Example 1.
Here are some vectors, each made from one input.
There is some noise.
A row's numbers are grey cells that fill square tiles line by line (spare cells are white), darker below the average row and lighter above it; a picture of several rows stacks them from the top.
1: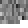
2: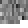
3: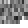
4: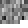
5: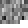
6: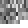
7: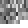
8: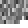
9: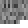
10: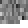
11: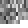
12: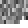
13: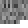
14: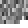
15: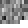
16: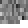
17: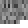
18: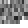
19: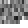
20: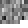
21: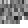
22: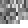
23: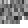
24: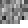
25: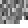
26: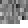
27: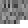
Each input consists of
a point on a 6-point line.
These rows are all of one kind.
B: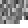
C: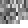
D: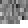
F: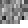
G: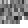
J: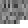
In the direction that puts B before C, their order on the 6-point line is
G, B, J, D, F, C.
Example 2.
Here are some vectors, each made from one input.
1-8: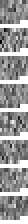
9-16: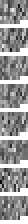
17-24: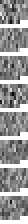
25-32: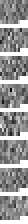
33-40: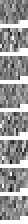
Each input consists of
three true/false values.
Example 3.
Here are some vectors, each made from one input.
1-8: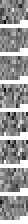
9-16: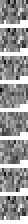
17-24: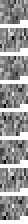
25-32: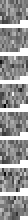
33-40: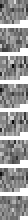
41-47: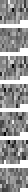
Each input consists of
a node of an 8-node tree.
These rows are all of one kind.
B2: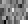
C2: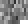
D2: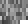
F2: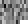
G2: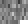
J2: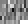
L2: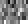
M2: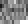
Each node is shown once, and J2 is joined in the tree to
M2.
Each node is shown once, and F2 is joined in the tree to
G2.
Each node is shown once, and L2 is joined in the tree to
C2.
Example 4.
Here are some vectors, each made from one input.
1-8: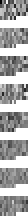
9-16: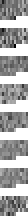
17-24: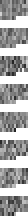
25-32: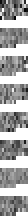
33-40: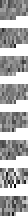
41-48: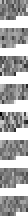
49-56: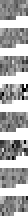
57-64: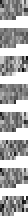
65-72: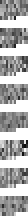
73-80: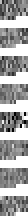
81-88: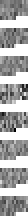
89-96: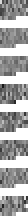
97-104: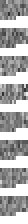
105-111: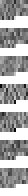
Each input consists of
one of 11 labels.
